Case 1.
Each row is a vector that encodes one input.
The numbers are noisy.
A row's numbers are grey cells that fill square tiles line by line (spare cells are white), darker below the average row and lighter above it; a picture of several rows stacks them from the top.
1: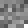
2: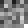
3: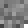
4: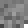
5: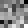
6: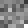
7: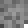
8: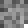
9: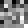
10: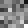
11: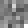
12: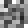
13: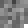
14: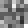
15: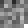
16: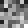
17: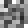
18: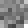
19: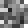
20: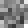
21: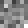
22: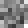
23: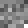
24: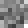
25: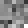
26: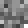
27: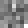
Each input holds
a point on a 6-point line.
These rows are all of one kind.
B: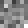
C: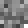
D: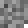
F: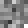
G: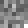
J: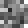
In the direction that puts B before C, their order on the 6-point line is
G, B, J, C, D, F.
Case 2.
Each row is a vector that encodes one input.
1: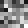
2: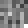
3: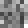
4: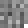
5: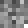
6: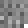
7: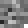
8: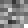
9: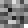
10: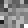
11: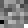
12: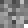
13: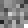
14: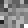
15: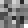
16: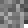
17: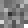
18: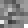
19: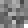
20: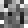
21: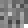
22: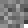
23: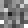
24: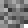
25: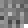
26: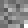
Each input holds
three true/false values.
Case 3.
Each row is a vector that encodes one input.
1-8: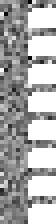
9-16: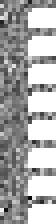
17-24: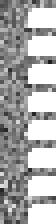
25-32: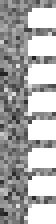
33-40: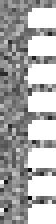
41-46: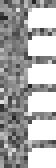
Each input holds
a node of a 10-node tree.
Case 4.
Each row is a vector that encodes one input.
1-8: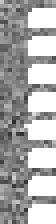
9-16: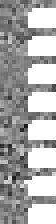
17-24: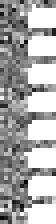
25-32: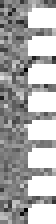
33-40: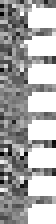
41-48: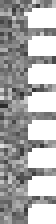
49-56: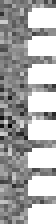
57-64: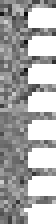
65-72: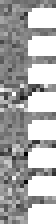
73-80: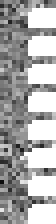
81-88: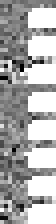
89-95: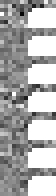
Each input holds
one of 8 labels.
